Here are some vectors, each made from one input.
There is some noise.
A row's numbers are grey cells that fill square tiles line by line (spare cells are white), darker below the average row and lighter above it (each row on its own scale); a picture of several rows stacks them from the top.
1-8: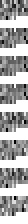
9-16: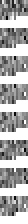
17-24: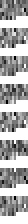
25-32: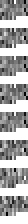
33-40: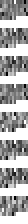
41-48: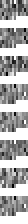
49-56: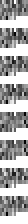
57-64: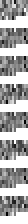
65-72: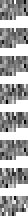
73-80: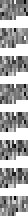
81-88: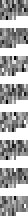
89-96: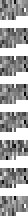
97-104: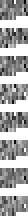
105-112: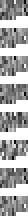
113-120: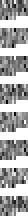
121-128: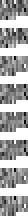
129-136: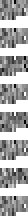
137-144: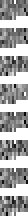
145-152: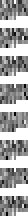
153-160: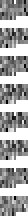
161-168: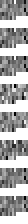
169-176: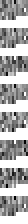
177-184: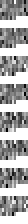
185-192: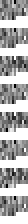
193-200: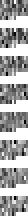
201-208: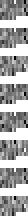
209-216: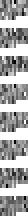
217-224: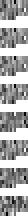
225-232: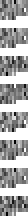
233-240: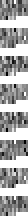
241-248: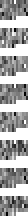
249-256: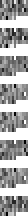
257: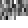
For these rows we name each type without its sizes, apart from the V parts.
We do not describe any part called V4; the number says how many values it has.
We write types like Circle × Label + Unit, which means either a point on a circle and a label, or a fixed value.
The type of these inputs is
Bool × Label × Line + V4 × V4.
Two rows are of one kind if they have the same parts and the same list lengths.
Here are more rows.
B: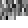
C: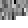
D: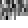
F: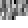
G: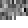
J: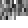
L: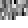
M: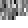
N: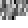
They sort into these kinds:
B, D, G, J
C, F, L, M, N

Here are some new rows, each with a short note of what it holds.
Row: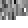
two values of V4
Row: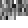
a label, a point on a line and a true/false value
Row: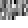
two values of V4
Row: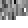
two values of V4
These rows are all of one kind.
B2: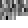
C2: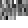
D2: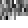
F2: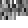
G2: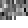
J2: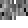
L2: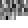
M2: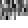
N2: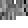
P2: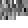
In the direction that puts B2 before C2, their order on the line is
B2, L2, G2, M2, D2, N2, C2, P2, F2, J2.
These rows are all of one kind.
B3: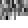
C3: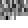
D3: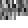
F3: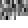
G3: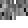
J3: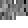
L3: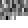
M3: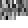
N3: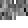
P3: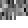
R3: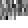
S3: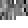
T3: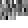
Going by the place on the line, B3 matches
F3 and P3.
